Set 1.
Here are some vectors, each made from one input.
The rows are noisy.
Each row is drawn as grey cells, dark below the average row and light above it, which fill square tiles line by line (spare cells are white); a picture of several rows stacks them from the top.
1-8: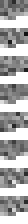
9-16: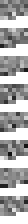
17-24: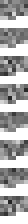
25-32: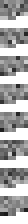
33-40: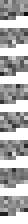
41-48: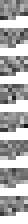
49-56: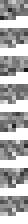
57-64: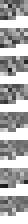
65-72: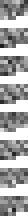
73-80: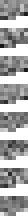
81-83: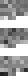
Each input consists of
a node of an 11-node tree and a true/false value.
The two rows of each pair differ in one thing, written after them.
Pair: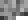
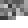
the node of the tree
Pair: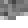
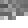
the node of the tree
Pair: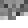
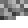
the true/false value
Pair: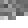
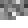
the node of the tree
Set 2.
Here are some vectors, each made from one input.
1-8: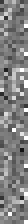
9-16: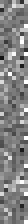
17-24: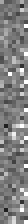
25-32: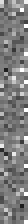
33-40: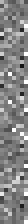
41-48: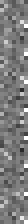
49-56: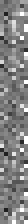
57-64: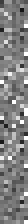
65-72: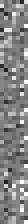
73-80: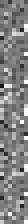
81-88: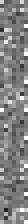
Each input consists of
a point on an 11-point line, together with either a fixed value, or a node of a 9-node tree.
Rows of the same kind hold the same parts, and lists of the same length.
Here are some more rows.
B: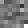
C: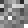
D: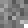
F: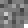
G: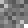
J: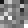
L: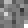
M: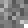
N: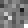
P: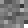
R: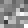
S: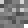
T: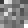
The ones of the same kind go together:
B, D, F, G, L, M, N, P, S
C, J, R, T

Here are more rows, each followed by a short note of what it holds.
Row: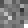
a point on an 11-point line
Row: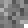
a point on an 11-point line
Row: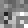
a point on an 11-point line and a node of a 9-node tree
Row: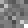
a point on an 11-point line
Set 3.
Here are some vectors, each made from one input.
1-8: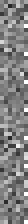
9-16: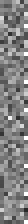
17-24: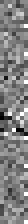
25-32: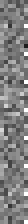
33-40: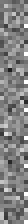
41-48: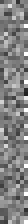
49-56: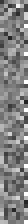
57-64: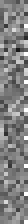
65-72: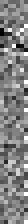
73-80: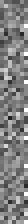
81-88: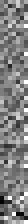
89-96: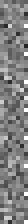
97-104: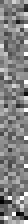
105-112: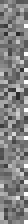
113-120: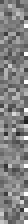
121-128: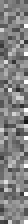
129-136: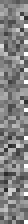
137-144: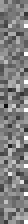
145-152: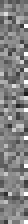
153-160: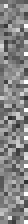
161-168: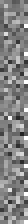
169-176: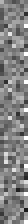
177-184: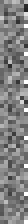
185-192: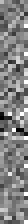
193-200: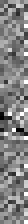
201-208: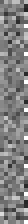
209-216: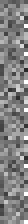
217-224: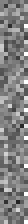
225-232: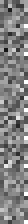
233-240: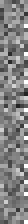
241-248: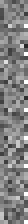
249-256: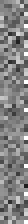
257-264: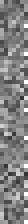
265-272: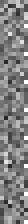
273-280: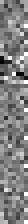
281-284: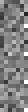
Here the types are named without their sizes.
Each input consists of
a list of points on a line.
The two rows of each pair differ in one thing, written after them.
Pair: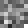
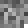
the place on the line in item 1 of the list
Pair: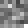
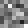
the place on the line in item 2 of the list
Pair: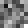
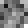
the place on the line in item 1 of the list
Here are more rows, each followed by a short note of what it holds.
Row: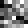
the empty list
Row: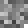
a list of two items
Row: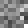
a list of two items
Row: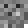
a list of two items
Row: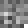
a list of two items
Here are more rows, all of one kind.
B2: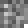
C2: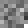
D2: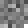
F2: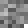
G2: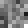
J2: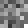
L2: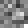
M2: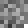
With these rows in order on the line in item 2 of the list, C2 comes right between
G2 and L2.
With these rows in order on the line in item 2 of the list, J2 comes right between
L2 and M2.
